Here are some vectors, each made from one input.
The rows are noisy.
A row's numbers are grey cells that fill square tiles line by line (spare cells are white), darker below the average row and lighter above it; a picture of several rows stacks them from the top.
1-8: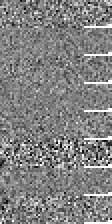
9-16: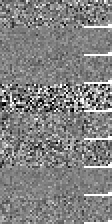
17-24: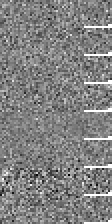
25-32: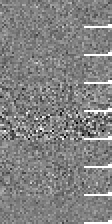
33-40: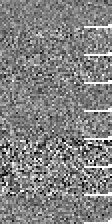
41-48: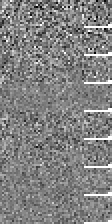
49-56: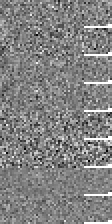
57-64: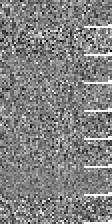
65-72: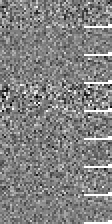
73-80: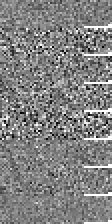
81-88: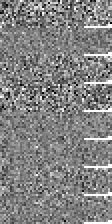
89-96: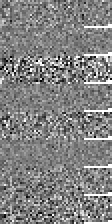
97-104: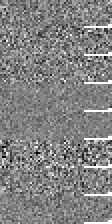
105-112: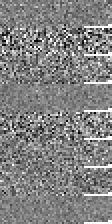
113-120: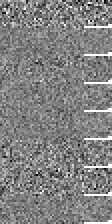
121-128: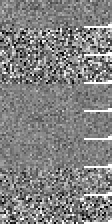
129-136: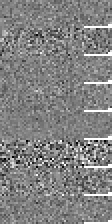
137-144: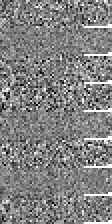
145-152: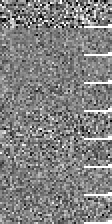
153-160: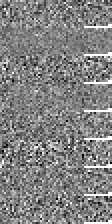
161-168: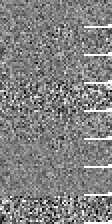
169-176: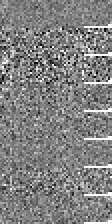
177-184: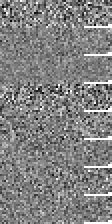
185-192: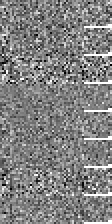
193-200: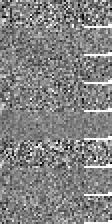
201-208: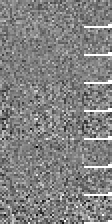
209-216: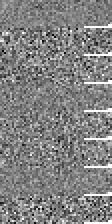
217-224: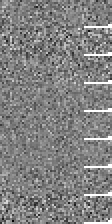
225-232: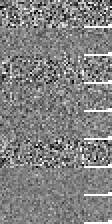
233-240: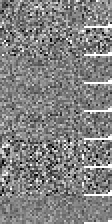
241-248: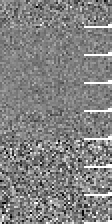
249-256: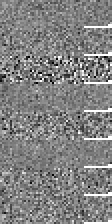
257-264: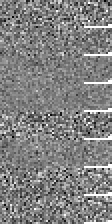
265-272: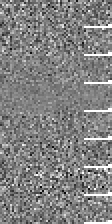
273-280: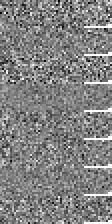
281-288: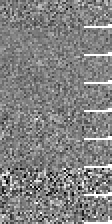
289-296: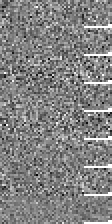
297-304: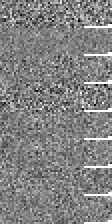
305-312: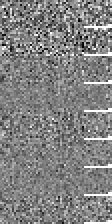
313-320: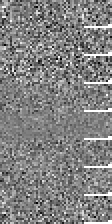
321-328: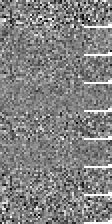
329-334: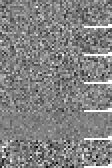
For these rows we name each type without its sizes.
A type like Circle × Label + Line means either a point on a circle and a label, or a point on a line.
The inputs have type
List(Line).
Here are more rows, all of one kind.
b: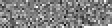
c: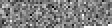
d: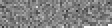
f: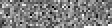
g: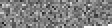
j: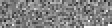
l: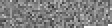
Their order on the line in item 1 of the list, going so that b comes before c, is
l, b, d, c, j, g, f.
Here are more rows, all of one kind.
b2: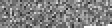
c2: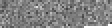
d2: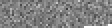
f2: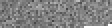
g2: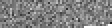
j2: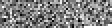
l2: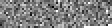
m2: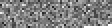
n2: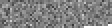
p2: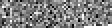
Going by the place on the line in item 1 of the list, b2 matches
g2, m2 and p2.
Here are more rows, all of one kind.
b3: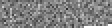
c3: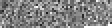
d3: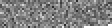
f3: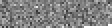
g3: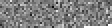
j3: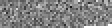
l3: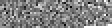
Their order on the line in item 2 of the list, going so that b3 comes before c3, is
l3, d3, b3, g3, f3, j3, c3.
